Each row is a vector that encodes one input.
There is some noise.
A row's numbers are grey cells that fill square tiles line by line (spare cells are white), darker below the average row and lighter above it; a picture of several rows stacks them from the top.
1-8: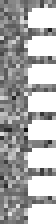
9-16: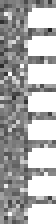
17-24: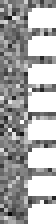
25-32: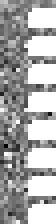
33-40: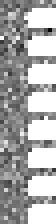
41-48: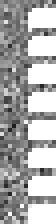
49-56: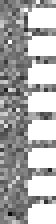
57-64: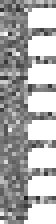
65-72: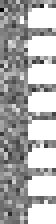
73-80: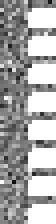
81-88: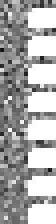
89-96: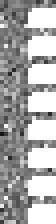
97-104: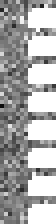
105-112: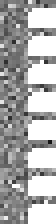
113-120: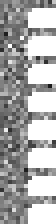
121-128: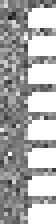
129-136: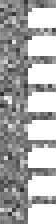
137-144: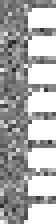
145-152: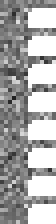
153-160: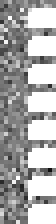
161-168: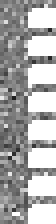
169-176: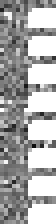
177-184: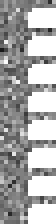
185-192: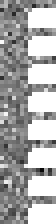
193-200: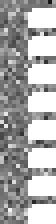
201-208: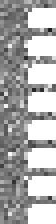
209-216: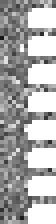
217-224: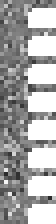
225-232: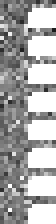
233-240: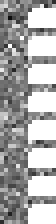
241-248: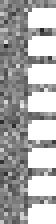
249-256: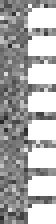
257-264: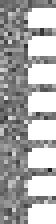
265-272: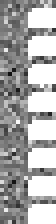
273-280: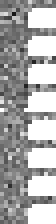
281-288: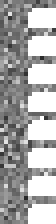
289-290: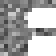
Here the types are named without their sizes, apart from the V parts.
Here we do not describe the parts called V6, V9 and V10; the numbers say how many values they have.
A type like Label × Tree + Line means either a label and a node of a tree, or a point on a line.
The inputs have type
Bool × Tree + (Line + V10) × V6 + V9.
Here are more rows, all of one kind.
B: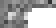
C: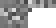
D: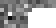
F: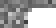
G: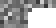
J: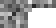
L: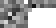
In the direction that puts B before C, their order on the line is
L, B, J, G, F, D, C.
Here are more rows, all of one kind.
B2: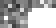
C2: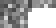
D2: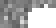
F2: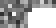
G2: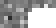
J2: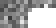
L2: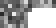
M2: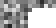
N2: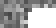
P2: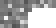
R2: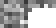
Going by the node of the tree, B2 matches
P2 and R2.
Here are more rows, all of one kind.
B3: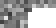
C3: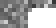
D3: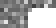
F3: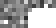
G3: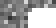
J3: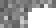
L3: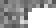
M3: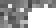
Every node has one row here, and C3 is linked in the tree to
J3 and L3.
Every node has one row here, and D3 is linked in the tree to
F3 and J3.
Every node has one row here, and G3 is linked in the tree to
B3 and J3.
